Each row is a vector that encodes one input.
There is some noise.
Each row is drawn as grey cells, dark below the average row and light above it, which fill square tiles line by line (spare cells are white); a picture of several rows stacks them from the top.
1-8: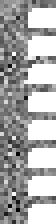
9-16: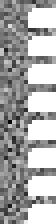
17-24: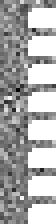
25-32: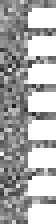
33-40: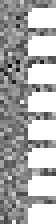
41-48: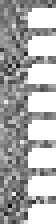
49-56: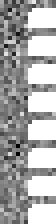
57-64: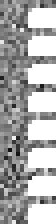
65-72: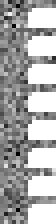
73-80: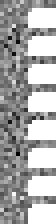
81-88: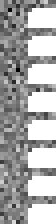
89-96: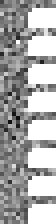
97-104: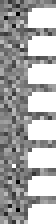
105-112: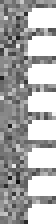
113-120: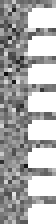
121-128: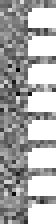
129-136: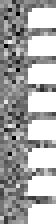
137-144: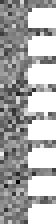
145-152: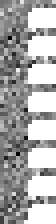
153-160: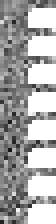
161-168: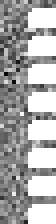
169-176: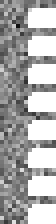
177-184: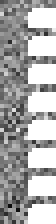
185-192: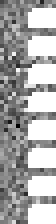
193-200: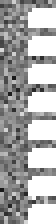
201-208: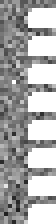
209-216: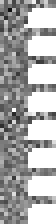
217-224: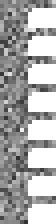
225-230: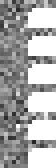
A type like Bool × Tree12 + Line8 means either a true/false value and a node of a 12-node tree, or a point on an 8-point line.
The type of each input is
(Line5 + Line7) × Line11 + Line9.
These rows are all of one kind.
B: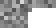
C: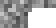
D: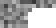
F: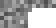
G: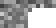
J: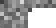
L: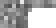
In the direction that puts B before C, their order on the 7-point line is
D, F, B, G, C, L, J.
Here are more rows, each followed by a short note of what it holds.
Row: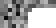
a point on a 9-point line
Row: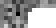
a point on a 9-point line
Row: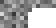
a point on a 7-point line and a point on an 11-point line
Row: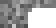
a point on a 5-point line and a point on an 11-point line
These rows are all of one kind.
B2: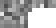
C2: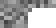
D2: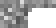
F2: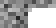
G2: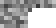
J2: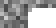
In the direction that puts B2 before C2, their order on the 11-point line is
B2, D2, J2, F2, G2, C2.
